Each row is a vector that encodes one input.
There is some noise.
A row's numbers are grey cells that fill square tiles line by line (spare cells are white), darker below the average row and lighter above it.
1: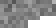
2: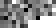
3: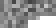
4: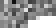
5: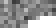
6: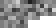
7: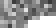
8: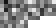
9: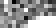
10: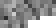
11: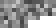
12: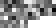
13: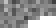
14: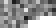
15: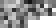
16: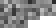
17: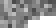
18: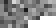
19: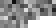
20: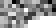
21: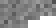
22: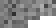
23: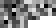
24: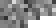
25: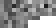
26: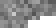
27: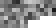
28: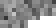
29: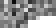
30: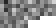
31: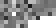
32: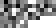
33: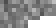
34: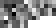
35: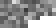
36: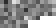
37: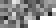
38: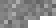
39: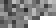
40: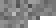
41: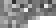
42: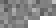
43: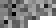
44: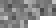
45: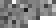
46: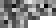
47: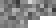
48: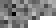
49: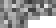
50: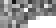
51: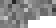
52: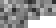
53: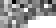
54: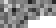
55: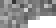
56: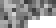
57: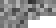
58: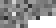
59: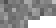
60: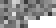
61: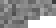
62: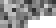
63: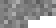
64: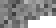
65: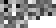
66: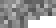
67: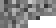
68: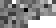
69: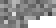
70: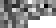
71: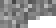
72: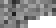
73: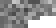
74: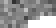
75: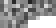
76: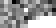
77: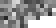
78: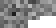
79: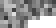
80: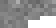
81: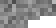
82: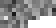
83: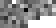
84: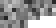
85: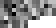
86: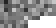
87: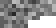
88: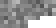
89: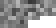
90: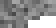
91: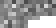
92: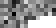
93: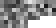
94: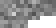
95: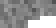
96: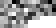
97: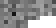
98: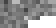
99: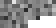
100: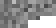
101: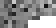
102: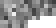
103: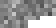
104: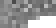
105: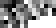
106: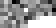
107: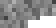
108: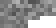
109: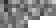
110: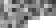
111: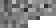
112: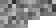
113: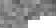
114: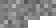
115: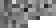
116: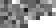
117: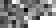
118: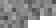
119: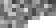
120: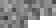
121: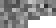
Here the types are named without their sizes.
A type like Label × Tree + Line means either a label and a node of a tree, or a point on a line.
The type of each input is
Bool × Tree × Tree × (Tree + Unit).
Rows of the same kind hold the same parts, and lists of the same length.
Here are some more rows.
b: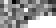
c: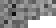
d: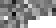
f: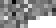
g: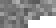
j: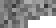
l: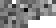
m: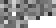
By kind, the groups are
b, d, f, g
c, j, l, m

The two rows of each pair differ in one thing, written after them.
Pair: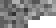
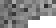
the true/false value
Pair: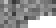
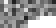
the node of one of the two trees
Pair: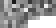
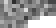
the true/false value
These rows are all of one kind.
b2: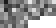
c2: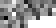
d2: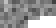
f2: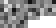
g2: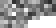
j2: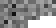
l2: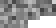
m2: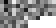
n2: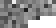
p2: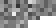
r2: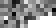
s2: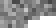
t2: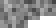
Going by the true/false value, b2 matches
l2 and m2.
